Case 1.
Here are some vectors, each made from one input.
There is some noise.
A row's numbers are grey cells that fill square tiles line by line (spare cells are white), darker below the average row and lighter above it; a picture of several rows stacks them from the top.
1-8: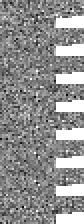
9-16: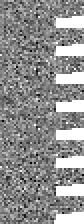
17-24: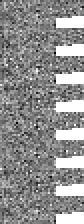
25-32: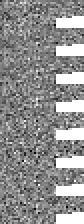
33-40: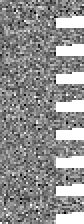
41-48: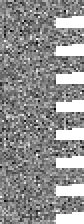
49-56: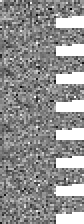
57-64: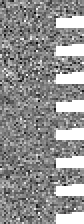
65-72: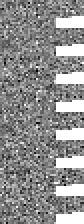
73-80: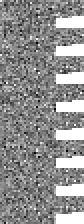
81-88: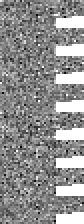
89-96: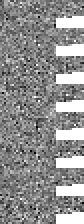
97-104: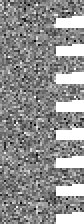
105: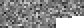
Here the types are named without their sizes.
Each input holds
a true/false value, together with either a point on a line, or a node of a tree.
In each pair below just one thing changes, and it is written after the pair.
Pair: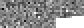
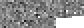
the node of the tree
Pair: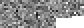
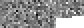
the node of the tree
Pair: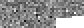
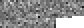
the true/false value
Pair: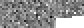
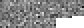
the true/false value
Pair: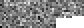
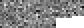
the node of the tree
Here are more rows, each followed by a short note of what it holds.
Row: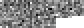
a point on a line and a true/false value
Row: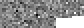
a node of a tree and a true/false value
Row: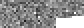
a node of a tree and a true/false value
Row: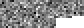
a point on a line and a true/false value
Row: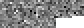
a point on a line and a true/false value
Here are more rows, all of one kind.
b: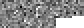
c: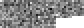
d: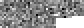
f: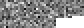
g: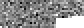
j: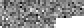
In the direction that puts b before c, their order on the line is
f, g, j, b, c, d.
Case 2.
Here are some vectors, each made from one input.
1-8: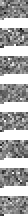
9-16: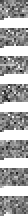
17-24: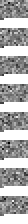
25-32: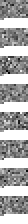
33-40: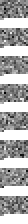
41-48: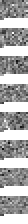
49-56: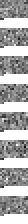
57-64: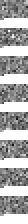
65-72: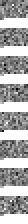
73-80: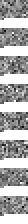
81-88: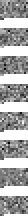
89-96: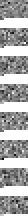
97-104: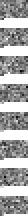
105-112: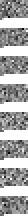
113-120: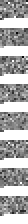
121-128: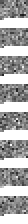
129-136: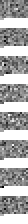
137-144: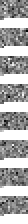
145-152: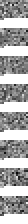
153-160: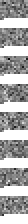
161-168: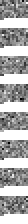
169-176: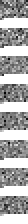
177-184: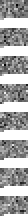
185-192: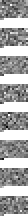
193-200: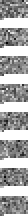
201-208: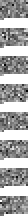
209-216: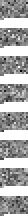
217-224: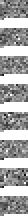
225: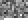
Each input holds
a point on a 10-point line, together with either a point on a 5-point line and a point on a 6-point line, or a point on a 17-point line.
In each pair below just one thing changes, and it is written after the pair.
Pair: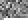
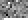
the place on the 5-point line
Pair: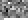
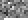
the place on the 5-point line
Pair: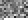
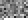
the place on the 5-point line
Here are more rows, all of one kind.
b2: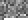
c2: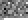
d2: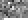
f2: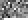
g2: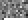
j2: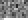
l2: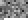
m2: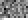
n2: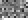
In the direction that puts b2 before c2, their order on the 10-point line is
j2, g2, b2, l2, d2, f2, c2, m2, n2.
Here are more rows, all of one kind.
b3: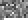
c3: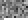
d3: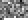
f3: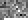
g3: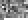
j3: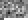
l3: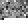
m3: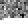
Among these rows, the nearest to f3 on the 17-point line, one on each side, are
j3 and m3.
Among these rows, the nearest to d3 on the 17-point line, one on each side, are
l3 and m3.
